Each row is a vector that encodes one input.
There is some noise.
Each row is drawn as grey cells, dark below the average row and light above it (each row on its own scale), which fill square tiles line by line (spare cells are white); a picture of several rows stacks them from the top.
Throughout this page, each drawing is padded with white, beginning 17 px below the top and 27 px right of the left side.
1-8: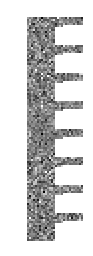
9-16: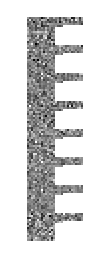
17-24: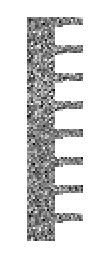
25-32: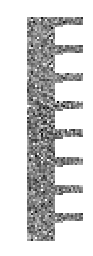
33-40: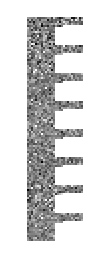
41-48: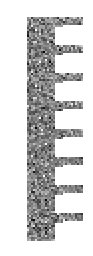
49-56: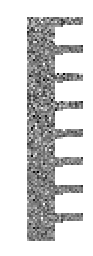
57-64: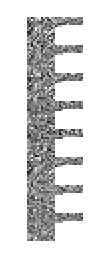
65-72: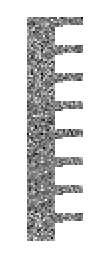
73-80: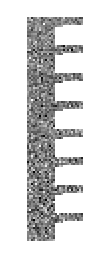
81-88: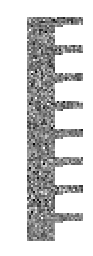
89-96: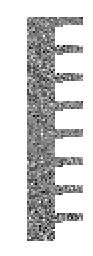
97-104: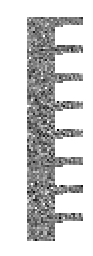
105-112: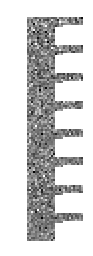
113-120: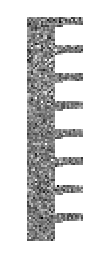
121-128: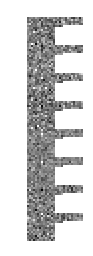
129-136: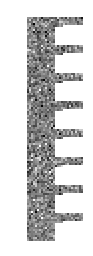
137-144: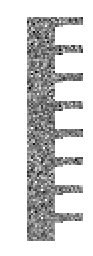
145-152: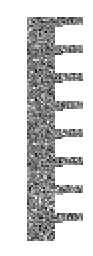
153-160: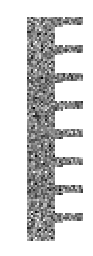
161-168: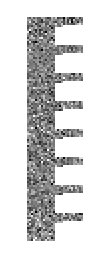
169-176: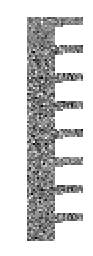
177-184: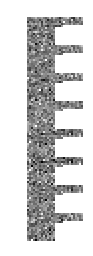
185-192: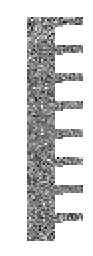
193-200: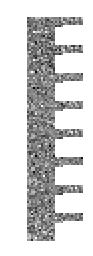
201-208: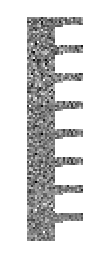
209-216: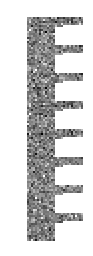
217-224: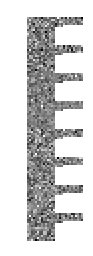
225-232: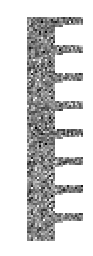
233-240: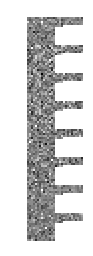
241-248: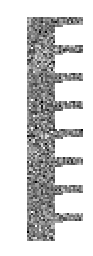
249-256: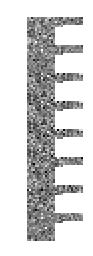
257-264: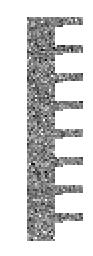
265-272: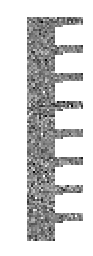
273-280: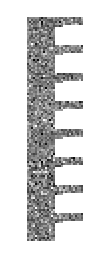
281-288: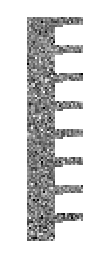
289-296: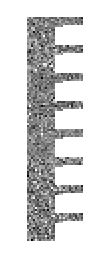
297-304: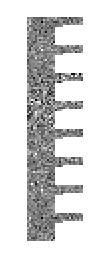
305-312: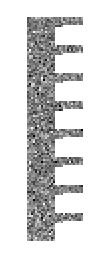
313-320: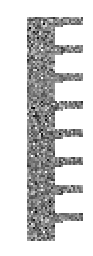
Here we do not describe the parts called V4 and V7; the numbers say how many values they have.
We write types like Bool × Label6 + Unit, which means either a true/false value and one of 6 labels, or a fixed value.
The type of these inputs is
(Circle11 + Circle16 × V7) × V4.
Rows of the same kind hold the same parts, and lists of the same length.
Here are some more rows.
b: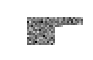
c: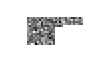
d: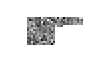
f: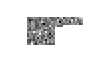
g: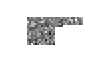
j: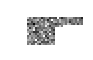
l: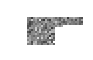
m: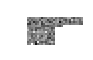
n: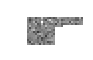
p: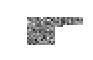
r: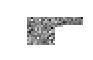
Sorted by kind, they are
b, c, j, l, m, r
d, f, g, n, p

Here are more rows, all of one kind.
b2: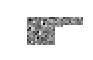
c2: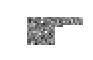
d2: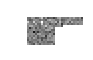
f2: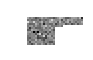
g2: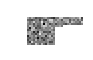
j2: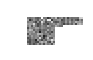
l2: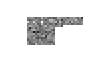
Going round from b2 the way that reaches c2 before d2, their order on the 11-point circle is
b2, c2, j2, d2, l2, f2, g2.
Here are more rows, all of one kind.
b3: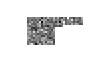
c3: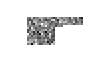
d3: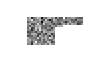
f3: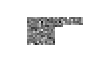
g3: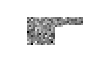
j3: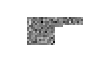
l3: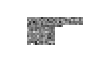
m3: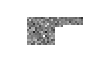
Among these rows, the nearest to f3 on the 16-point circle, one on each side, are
b3 and l3.
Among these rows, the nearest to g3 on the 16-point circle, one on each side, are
c3 and l3.
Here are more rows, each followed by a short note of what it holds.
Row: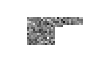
a point on an 11-point circle and a value of V4
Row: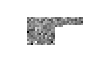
a point on a 16-point circle, a value of V4 and a value of V7
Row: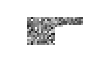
a point on a 16-point circle, a value of V4 and a value of V7
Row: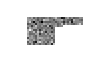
a point on a 16-point circle, a value of V4 and a value of V7
